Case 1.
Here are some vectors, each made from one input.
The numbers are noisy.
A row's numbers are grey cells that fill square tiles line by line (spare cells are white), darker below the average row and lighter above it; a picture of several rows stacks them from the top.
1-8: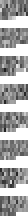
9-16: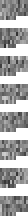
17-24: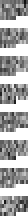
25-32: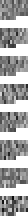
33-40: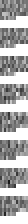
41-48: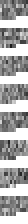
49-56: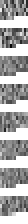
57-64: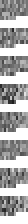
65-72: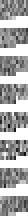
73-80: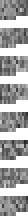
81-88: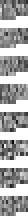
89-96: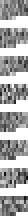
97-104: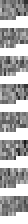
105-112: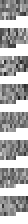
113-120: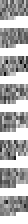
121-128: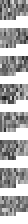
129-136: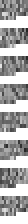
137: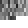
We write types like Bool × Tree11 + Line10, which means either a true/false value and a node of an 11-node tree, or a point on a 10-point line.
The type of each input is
(Circle8 + Unit) × Line7 + Circle11.
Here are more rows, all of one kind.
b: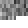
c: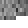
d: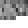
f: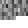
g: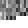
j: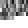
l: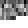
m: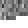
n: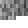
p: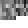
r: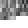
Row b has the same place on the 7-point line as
c, p and r.
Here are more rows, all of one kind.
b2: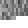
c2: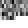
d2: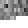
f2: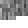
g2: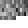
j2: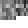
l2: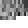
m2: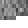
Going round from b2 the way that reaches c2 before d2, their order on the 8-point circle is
b2, c2, f2, j2, l2, g2, m2, d2.
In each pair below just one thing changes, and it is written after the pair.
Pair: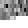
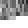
the place on the 8-point circle
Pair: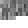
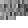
the place on the 8-point circle
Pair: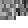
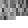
the place on the 8-point circle
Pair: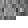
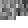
the place on the 8-point circle
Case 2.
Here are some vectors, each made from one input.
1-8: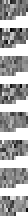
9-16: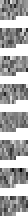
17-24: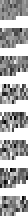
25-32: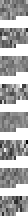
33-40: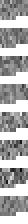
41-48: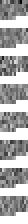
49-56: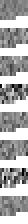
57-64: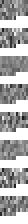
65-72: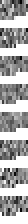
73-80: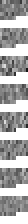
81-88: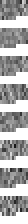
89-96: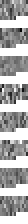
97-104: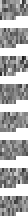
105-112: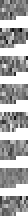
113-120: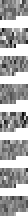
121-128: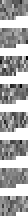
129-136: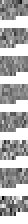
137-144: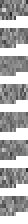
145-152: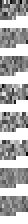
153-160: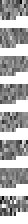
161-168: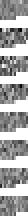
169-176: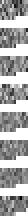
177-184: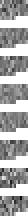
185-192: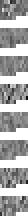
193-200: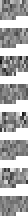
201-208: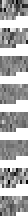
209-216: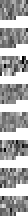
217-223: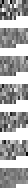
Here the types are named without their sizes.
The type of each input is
List(Line).
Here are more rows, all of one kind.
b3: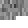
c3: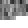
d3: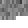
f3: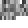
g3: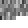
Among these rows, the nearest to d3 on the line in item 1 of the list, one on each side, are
c3 and g3.
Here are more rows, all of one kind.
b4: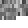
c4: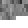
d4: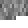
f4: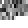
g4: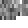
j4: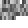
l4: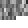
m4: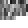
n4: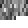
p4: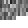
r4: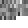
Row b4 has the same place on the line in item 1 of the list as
c4, d4 and n4.
